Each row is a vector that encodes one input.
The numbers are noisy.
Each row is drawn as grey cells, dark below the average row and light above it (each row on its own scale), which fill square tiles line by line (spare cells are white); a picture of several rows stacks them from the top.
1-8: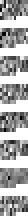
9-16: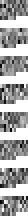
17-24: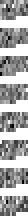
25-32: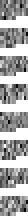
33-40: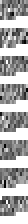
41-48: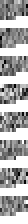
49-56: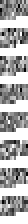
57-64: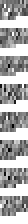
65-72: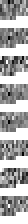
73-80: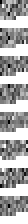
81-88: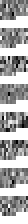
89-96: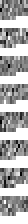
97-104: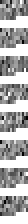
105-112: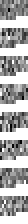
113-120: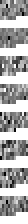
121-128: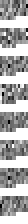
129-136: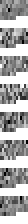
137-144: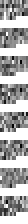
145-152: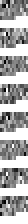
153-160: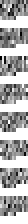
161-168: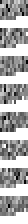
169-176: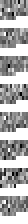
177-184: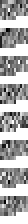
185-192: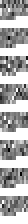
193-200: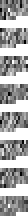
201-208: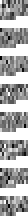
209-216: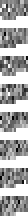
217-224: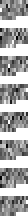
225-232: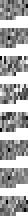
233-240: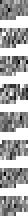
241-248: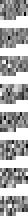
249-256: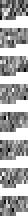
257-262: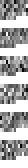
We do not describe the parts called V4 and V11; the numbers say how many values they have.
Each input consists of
a point on an 8-point circle, a true/false value, a value of V4 and a value of V11.
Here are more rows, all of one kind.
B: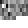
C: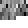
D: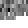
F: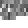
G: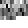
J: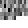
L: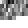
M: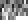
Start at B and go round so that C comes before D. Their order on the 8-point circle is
B, C, J, F, L, D, G, M.
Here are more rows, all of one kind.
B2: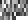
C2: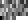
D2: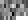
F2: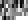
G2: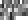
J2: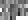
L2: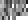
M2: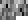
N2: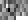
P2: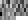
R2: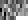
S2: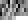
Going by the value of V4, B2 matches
C2, D2, J2 and N2.
